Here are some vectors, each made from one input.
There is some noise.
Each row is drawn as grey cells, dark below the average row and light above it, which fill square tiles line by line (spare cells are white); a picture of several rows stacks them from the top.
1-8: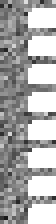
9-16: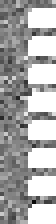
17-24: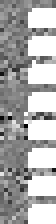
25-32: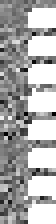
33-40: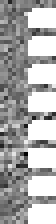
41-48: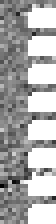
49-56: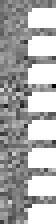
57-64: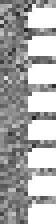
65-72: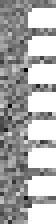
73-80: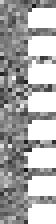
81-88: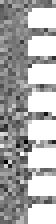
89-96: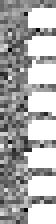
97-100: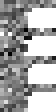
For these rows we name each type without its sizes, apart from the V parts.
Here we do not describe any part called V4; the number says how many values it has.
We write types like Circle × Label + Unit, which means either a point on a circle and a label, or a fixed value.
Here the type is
Label + Line × Line + V4 × V4.
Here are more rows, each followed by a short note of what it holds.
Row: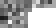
a point on each of two lines
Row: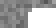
a point on each of two lines
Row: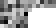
a point on each of two lines
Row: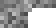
a label
